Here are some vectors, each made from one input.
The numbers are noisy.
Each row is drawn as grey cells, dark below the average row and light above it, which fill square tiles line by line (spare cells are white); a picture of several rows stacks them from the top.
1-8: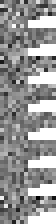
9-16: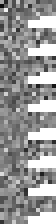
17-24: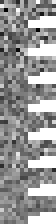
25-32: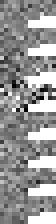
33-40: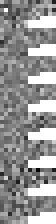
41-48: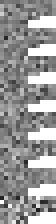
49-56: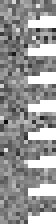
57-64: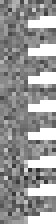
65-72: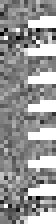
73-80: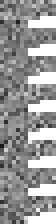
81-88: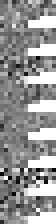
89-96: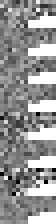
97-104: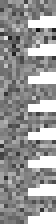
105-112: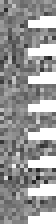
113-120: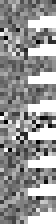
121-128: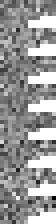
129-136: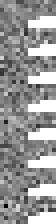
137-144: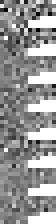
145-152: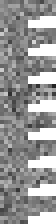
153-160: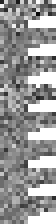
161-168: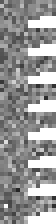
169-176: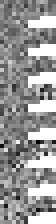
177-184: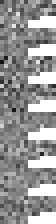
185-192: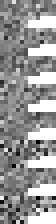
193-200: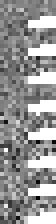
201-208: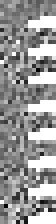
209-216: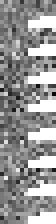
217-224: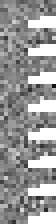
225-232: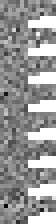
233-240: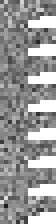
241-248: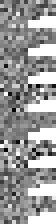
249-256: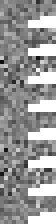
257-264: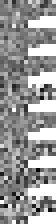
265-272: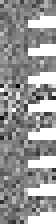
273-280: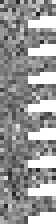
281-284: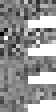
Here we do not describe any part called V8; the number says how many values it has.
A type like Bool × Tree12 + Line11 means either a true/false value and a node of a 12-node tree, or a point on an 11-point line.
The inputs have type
Line7 + (Line10 + V8) × Line12.
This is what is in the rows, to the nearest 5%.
About 20% of them hold a point on a 7-point line. The rest hold a point on a 12-point line, together with either a point on a 10-point line, or a value of V8.
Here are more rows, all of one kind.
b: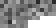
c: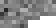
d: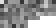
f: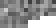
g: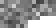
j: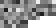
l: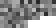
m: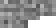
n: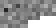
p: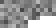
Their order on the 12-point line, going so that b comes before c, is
l, f, m, n, p, b, d, c, j, g.
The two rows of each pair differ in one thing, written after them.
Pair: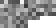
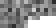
the place on the 12-point line
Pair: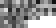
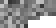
the place on the 10-point line
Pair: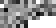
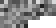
the place on the 12-point line
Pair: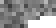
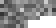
the place on the 10-point line
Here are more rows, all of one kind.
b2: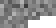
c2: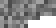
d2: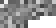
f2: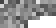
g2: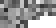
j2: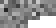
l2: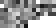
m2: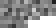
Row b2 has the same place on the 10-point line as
g2 and l2.
